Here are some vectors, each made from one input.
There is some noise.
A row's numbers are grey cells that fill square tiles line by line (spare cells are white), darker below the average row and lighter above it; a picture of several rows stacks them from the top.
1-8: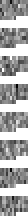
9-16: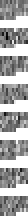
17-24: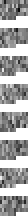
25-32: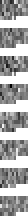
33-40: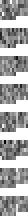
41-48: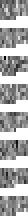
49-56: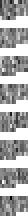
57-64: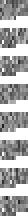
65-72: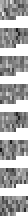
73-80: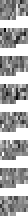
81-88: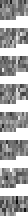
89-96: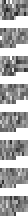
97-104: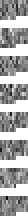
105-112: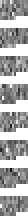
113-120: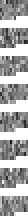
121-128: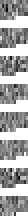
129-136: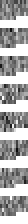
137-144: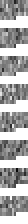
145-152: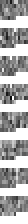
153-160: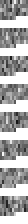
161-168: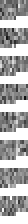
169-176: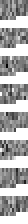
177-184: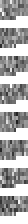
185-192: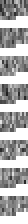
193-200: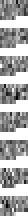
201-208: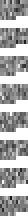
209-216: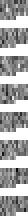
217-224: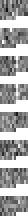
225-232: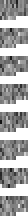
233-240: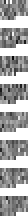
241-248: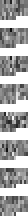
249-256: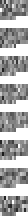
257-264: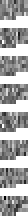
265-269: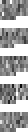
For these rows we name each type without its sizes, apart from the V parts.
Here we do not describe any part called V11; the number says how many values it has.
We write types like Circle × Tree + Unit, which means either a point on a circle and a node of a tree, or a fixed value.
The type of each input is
Circle × (Circle + V11) × Label × Line.
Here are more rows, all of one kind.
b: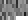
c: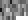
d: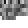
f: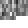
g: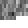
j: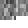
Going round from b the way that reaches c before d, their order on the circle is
b, j, c, g, d, f.
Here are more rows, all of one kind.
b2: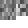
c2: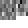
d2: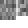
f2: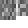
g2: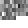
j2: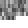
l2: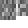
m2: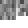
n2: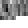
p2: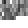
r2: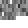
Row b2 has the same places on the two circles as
d2, f2 and l2.
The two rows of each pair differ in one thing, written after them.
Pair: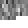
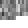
the label
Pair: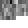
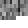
the place on the circle
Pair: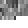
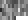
the place on the circle
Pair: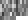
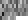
the place on the circle
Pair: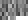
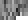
the place on the circle
